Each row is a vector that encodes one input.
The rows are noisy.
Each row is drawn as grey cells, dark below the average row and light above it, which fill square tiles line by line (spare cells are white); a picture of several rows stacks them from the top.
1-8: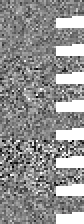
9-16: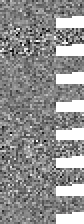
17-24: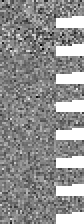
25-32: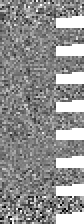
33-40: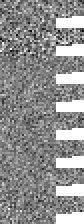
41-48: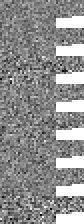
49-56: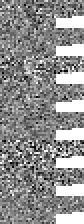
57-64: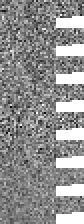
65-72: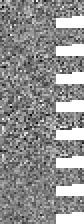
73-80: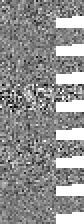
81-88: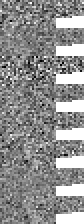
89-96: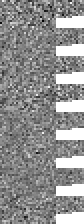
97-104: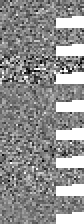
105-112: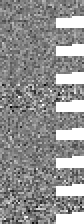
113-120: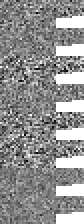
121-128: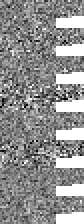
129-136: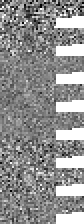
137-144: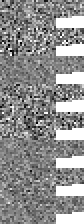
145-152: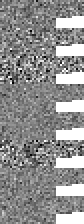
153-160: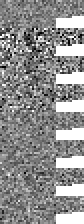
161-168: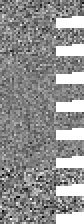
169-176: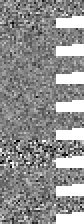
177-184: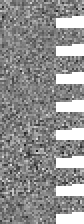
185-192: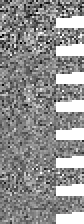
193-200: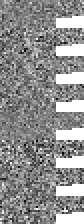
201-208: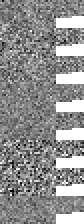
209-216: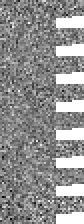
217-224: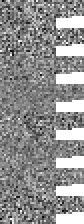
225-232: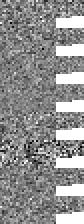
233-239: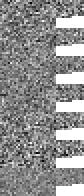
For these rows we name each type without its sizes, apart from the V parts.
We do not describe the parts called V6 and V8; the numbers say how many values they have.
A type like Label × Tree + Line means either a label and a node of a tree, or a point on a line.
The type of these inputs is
Line + List(Circle) + V6 × V8.
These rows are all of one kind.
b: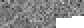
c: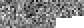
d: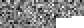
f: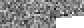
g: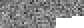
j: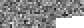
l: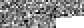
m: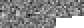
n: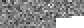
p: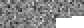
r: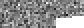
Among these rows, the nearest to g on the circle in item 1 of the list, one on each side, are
l and r.
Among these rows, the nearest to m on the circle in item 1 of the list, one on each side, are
d and n.
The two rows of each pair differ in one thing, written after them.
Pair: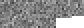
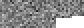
the place on the circle in item 1 of the list
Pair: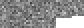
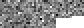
the place on the circle in item 1 of the list
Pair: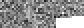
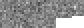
the place on the circle in item 2 of the list
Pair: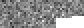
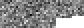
the place on the circle in item 1 of the list
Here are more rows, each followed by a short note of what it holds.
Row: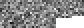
the empty list
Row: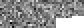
a list of one item
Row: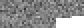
a list of two items
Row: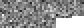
a list of one item
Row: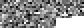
a list of two items
